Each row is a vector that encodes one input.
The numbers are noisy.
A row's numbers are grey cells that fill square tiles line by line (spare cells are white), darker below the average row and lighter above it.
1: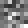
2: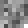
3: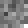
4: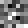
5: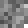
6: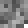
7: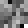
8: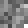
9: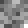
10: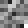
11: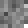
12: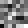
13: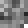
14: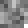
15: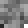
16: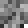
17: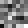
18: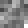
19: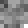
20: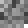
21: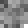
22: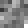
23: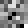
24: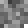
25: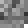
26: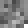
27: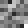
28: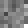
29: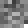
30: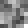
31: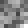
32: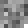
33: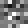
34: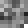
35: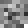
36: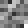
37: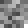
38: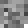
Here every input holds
one of 5 labels and a true/false value.
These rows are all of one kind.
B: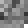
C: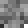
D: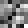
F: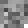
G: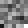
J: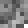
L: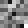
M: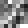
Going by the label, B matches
F and M.
